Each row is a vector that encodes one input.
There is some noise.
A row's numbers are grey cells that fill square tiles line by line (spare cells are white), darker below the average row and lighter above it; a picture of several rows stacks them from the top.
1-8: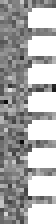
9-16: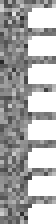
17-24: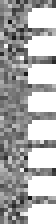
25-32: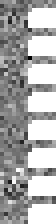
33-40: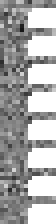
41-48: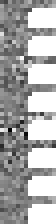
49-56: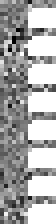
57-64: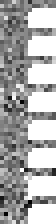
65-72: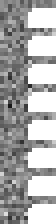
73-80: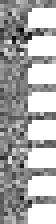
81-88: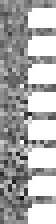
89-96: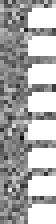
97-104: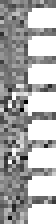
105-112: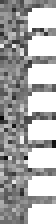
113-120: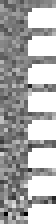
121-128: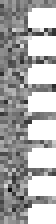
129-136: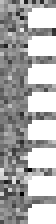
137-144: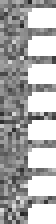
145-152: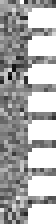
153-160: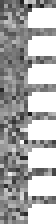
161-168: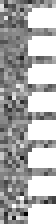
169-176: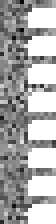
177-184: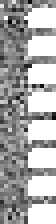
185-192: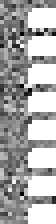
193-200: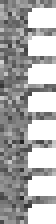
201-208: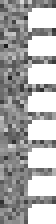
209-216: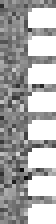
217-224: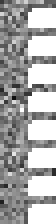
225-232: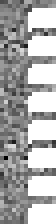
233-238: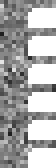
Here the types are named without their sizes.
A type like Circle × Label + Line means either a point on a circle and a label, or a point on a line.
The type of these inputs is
Line.
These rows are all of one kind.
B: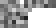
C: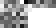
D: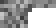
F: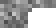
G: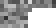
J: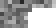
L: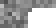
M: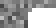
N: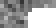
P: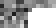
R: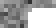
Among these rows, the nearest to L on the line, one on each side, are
F and N.
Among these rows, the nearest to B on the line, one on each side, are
G and M.
